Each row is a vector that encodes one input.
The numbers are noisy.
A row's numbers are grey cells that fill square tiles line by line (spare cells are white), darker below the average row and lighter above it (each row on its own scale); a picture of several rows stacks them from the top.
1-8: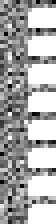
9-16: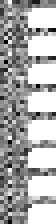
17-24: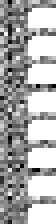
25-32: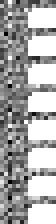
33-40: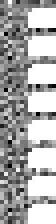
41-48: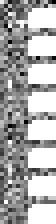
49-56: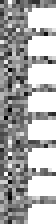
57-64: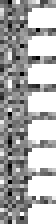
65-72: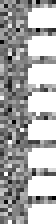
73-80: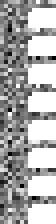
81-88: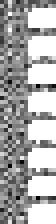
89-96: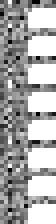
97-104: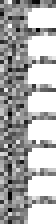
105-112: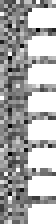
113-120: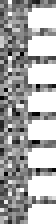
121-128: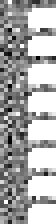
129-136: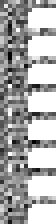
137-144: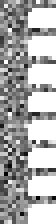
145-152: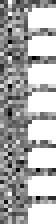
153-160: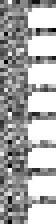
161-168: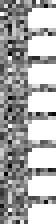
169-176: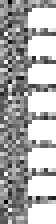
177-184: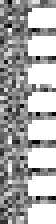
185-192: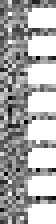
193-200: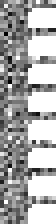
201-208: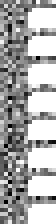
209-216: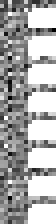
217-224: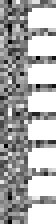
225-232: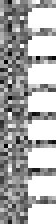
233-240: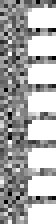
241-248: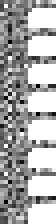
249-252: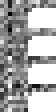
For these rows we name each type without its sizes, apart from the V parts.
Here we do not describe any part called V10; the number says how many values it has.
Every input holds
a true/false value, together with either a point on a line, or a value of V10.
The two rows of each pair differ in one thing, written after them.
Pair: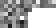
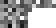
the place on the line
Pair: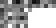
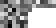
the true/false value
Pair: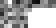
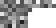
the true/false value
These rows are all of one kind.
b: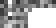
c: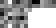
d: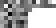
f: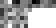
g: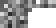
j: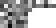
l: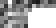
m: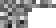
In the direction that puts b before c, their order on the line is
b, g, j, c, d, f, l, m.
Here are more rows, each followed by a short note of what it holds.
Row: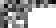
a true/false value and a value of V10
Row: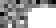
a true/false value and a value of V10
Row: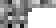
a true/false value and a value of V10
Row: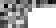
a true/false value and a value of V10
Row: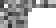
a point on a line and a true/false value
